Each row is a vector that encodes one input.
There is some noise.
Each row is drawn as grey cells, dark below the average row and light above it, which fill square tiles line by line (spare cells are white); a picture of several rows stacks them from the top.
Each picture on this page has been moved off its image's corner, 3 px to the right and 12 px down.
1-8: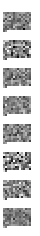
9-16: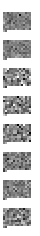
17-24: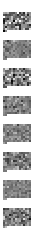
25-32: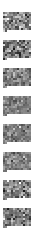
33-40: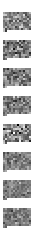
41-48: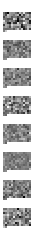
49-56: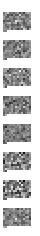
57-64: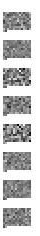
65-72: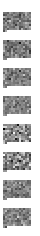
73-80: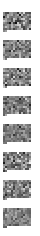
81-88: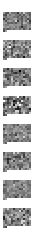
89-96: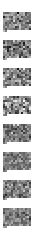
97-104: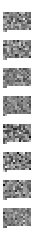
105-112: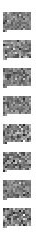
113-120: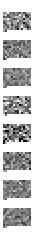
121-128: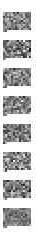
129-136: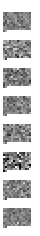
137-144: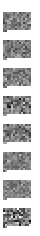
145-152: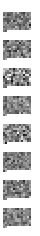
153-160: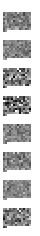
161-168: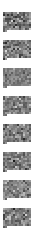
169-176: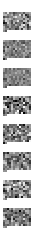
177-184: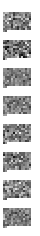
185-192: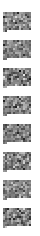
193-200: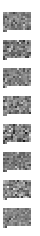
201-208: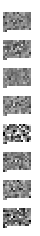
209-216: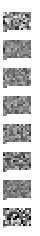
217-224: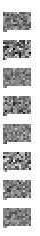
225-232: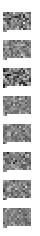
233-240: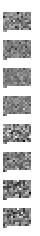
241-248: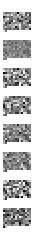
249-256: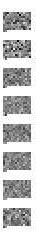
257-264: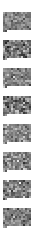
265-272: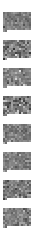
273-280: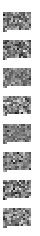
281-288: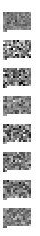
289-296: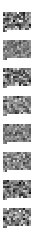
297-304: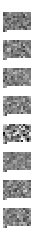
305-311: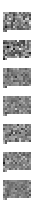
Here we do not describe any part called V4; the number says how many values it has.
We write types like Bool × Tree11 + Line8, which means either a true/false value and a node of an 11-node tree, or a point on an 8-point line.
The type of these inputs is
(Bool × Bool × Bool × Bool + Line8) × Line13 + V4.
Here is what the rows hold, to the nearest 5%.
About 95% of them hold a point on a 13-point line, together with either a point on an 8-point line, or four true/false values. The rest hold a value of V4.
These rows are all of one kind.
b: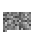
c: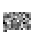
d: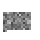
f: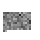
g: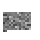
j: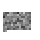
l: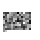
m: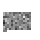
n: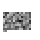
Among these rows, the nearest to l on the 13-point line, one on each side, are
b and d.
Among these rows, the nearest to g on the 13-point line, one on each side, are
c and j.
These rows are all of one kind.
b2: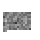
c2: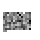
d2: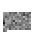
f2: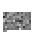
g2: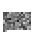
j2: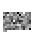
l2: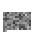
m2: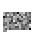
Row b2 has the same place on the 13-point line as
d2 and m2.
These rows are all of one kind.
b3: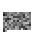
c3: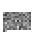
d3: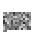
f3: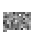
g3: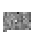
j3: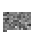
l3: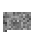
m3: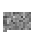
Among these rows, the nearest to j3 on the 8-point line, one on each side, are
d3 and l3.
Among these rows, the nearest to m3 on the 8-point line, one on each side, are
f3 and g3.
